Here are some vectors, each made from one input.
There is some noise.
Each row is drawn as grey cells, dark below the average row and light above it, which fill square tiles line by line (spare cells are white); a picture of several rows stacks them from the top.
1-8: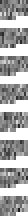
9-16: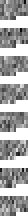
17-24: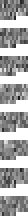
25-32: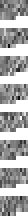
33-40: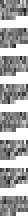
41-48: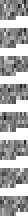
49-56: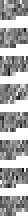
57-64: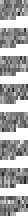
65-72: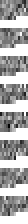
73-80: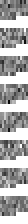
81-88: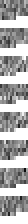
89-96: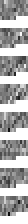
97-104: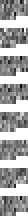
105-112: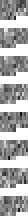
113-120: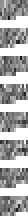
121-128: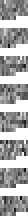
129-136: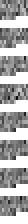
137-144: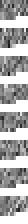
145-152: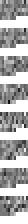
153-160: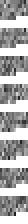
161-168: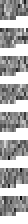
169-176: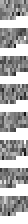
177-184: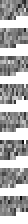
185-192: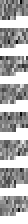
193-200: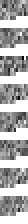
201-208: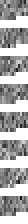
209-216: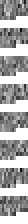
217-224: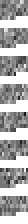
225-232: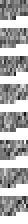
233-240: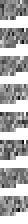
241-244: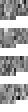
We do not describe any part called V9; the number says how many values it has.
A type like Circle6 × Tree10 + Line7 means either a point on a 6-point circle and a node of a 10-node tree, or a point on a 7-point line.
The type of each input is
(Line5 + Line12) × V9.
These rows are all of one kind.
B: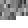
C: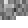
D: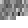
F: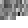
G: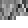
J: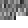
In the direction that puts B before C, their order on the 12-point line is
J, F, D, B, C, G.
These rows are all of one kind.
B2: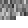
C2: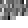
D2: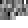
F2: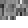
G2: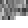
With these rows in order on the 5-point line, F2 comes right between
D2 and G2.
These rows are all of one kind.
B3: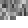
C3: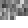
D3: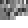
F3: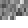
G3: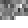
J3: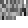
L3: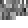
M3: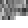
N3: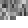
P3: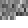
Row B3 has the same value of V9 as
C3, F3, N3 and P3.
